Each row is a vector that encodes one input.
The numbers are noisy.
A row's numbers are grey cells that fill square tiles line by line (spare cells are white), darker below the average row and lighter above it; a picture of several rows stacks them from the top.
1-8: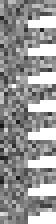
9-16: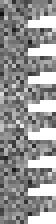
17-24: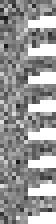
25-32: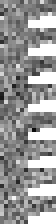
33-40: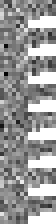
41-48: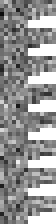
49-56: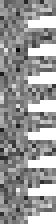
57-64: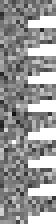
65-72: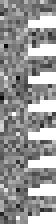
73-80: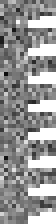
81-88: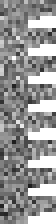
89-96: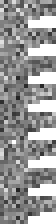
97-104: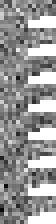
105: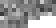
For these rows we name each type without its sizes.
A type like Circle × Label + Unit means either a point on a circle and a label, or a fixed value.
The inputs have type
Bool × (Circle + List(Line)).
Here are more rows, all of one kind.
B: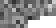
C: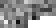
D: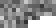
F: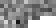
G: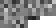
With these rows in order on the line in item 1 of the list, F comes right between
B and C.
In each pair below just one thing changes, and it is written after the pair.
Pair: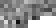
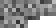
the true/false value
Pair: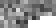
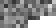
the true/false value
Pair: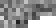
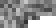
the place on the line in item 1 of the list
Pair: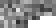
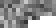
the place on the line in item 1 of the list
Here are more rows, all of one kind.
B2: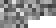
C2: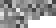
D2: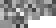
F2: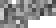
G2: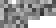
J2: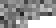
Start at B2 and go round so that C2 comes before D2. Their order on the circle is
B2, G2, F2, J2, C2, D2.
